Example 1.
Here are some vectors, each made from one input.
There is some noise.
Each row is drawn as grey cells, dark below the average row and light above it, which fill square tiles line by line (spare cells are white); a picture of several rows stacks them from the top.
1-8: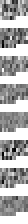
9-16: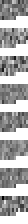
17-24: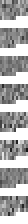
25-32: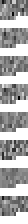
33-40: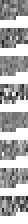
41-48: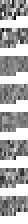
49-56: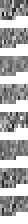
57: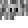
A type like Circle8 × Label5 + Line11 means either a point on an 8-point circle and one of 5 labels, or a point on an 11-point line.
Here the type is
Circle11 + Unit.
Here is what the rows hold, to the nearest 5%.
About 90% of them hold a point on an 11-point circle. The rest hold a fixed value.
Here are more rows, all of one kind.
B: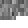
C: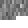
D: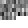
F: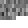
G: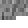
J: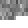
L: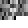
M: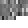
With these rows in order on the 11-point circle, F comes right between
D and L.
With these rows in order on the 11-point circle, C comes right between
J and M.
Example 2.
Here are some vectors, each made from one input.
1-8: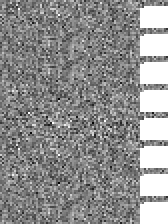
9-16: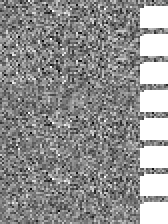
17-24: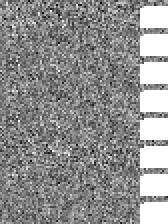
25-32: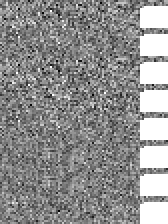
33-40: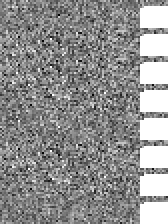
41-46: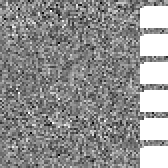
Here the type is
Line5.
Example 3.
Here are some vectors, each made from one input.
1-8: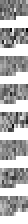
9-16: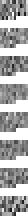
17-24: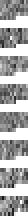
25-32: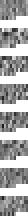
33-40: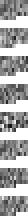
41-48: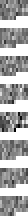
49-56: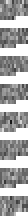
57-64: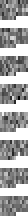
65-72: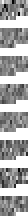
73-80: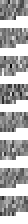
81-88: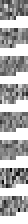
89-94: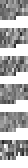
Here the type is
Label11.
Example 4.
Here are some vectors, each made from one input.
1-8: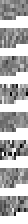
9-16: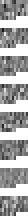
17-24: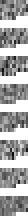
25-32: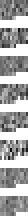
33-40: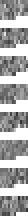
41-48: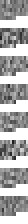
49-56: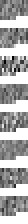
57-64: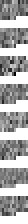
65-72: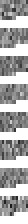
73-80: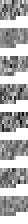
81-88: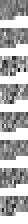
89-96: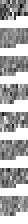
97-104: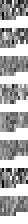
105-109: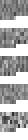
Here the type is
Circle11.
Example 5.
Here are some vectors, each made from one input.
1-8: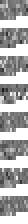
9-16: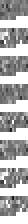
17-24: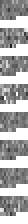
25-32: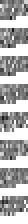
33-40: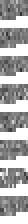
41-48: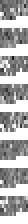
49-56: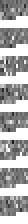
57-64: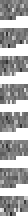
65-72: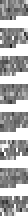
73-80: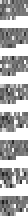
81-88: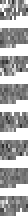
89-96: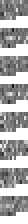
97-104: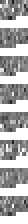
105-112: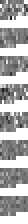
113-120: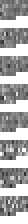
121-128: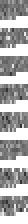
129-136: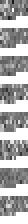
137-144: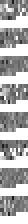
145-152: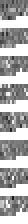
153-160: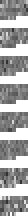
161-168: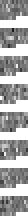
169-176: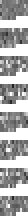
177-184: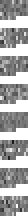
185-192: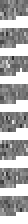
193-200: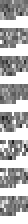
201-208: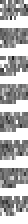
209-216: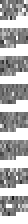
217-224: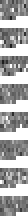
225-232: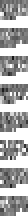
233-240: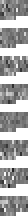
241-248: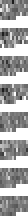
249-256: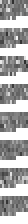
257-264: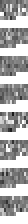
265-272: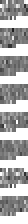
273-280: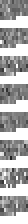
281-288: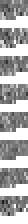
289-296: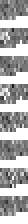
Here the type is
Line5.
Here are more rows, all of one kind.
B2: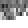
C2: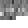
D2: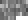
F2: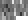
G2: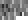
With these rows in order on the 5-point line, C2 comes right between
B2 and F2.
